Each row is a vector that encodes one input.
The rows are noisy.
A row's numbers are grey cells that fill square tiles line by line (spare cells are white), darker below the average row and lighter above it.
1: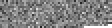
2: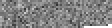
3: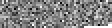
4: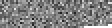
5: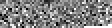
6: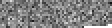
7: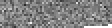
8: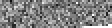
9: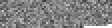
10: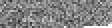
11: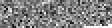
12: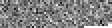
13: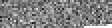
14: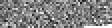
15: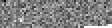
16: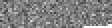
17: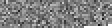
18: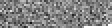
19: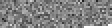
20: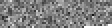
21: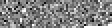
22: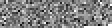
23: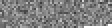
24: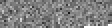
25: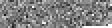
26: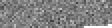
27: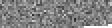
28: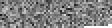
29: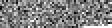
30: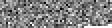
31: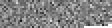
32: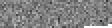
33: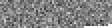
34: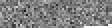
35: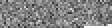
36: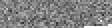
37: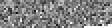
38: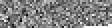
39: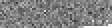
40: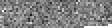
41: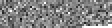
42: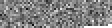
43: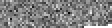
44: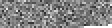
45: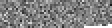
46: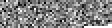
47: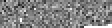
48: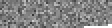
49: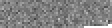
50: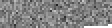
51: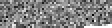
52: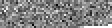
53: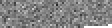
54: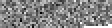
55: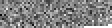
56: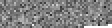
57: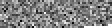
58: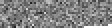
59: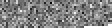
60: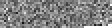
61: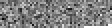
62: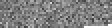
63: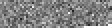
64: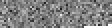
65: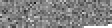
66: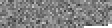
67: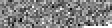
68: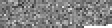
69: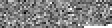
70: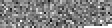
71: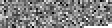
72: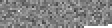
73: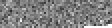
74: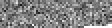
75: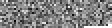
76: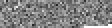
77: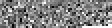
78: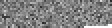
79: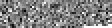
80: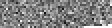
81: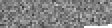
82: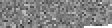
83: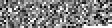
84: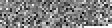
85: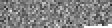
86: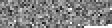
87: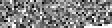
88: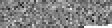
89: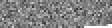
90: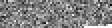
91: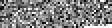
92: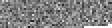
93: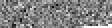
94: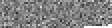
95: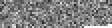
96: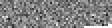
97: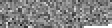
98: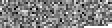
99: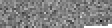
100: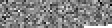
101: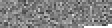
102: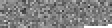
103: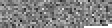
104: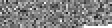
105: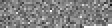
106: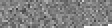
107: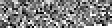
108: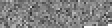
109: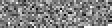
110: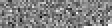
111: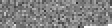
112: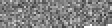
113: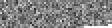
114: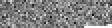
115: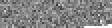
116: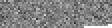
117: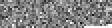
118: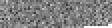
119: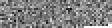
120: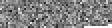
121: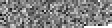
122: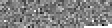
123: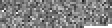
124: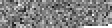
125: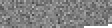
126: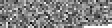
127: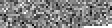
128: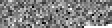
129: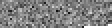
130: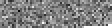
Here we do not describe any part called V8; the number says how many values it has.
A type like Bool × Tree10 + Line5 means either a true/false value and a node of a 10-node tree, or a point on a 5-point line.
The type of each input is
(Line4 + V8) × Tree9.
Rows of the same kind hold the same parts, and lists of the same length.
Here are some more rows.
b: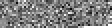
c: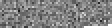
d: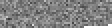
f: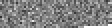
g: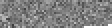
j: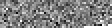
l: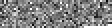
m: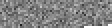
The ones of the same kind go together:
b, c, d, f, g, m
j, l

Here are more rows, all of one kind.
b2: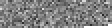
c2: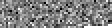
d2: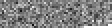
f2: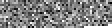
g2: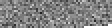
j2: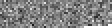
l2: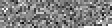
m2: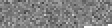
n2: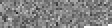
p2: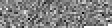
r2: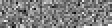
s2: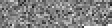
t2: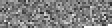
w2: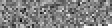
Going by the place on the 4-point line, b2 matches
c2, g2, l2 and w2.
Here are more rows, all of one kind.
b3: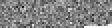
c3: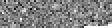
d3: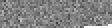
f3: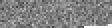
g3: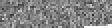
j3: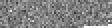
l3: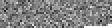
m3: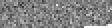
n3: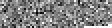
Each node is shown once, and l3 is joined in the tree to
g3 and j3.
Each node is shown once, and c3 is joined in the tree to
d3 and j3.
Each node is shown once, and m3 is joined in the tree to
n3.
